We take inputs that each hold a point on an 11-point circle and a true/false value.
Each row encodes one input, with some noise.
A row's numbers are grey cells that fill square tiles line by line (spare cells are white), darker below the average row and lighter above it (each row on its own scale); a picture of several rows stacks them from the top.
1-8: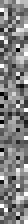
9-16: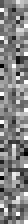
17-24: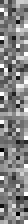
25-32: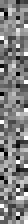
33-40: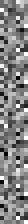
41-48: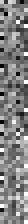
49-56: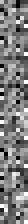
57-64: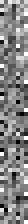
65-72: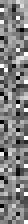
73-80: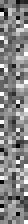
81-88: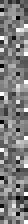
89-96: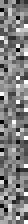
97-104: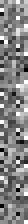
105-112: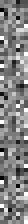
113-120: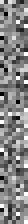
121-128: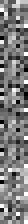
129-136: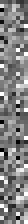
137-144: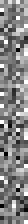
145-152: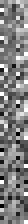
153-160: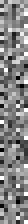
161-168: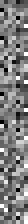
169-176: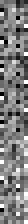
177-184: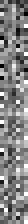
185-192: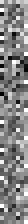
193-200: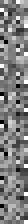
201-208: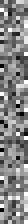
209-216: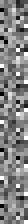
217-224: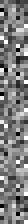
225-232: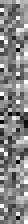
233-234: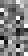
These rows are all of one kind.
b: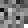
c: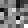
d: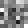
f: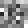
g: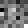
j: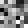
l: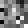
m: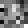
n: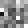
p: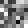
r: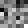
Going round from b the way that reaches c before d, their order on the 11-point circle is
b, p, g, r, c, f, j, l, m, n, d.
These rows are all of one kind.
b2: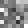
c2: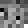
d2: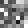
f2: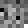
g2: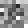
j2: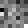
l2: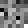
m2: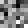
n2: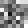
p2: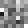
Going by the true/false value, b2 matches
d2, g2, n2 and p2.
